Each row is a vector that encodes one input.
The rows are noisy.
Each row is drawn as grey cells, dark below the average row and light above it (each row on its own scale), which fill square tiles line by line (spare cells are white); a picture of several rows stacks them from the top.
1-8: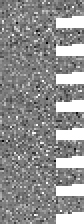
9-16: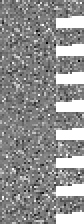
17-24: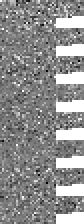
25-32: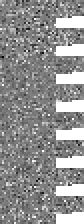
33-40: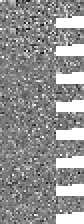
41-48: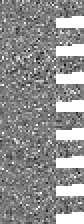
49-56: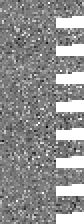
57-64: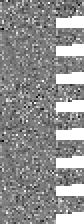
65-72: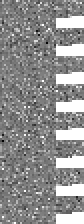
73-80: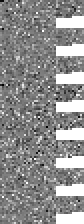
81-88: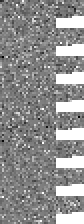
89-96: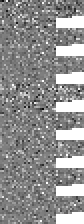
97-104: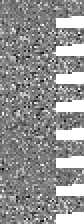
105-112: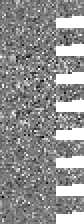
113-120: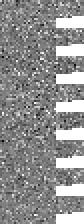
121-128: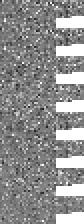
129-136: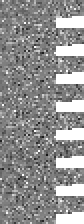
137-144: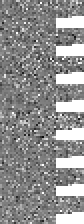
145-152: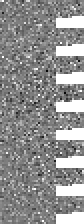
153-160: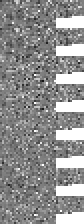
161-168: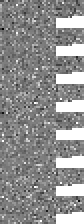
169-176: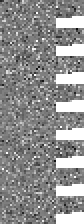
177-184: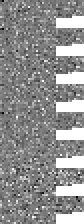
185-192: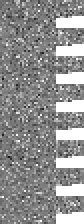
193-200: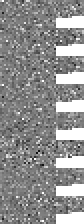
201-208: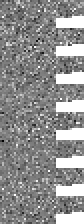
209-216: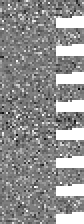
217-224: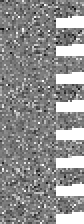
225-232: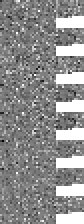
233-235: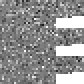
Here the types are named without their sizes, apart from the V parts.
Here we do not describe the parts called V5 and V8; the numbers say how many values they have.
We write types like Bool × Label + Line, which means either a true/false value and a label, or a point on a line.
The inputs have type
Tree × (Tree + V5) + V8.
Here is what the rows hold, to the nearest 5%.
About 75% of them hold a node of a tree, together with either a node of a tree, or a value of V5. The rest hold a value of V8.
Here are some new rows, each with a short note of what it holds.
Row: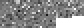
a node of a tree and a value of V5
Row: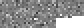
a value of V8
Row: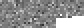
a value of V8
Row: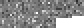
a node of each of two trees
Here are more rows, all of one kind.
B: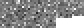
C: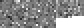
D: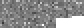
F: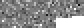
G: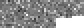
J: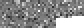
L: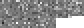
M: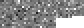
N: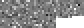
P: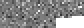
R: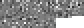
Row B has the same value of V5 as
D and G.
